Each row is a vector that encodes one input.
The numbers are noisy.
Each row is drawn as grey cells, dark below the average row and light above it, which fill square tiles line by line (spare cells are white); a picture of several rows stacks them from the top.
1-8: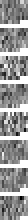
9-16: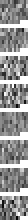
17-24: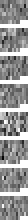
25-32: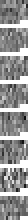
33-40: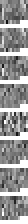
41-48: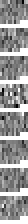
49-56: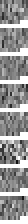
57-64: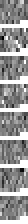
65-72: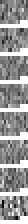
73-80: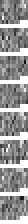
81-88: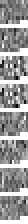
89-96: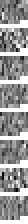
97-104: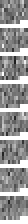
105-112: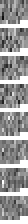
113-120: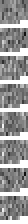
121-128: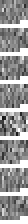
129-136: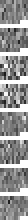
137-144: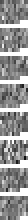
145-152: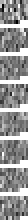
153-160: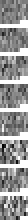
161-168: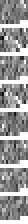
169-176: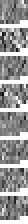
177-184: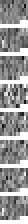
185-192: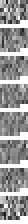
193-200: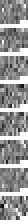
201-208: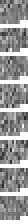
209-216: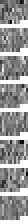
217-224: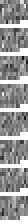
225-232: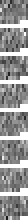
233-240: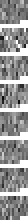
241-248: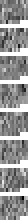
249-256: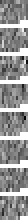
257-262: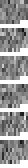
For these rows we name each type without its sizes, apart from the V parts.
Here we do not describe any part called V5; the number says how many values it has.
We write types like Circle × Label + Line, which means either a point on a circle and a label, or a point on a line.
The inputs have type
(Bool × Bool × Bool + Line) × Line × Line + V5.
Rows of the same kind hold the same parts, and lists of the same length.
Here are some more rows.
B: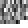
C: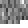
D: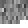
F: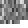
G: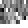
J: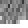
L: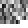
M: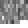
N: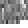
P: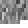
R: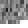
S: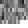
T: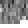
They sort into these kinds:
B, G, L
C, F, J, N, R
D, M, P, S, T

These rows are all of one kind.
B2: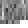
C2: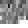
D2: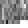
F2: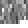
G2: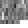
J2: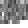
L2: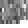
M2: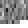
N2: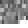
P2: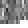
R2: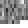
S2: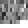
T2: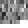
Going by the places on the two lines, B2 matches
D2, M2 and R2.
